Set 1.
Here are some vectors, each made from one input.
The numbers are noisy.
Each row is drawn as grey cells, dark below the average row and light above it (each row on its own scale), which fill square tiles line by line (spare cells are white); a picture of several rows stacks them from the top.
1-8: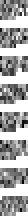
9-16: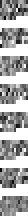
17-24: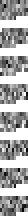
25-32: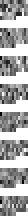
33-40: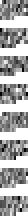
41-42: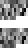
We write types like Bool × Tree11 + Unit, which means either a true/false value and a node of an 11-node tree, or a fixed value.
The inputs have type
Circle8.
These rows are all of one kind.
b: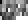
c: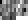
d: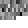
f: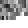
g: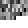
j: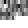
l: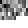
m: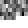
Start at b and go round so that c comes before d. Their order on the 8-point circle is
b, c, f, j, m, l, d, g.
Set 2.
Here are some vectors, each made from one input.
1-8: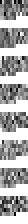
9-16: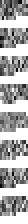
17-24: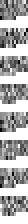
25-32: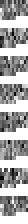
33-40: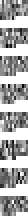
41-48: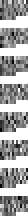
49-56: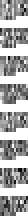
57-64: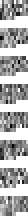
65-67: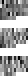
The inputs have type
Line8.
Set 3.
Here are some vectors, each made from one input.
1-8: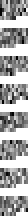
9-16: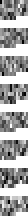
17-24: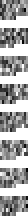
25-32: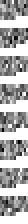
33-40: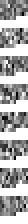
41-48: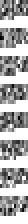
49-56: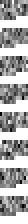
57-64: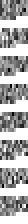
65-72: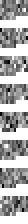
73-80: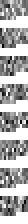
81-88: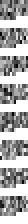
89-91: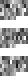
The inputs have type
Circle8.
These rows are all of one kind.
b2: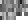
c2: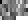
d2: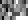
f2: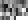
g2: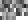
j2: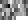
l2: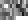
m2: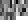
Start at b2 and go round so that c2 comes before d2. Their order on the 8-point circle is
b2, m2, g2, j2, f2, c2, d2, l2.
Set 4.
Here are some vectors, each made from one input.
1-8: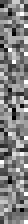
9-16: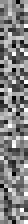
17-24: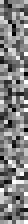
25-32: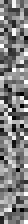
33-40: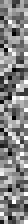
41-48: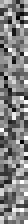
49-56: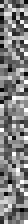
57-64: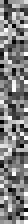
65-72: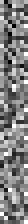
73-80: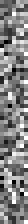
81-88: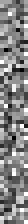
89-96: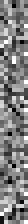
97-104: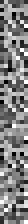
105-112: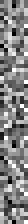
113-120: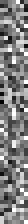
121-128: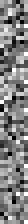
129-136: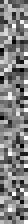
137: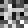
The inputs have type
Bool × Bool × Bool.
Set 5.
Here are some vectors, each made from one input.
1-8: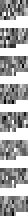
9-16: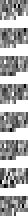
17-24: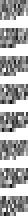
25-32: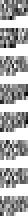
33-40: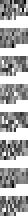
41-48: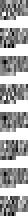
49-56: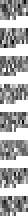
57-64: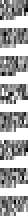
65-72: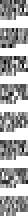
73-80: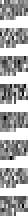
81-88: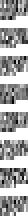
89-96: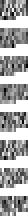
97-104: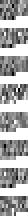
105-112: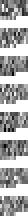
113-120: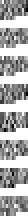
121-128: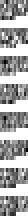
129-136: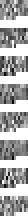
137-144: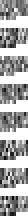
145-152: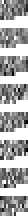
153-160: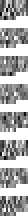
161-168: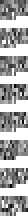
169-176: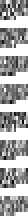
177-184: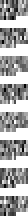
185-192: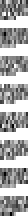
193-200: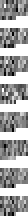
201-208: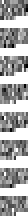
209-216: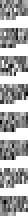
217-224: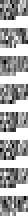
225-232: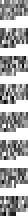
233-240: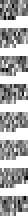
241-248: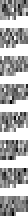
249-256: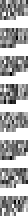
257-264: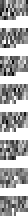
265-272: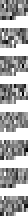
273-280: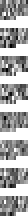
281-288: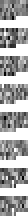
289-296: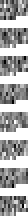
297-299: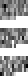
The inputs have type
Circle17.
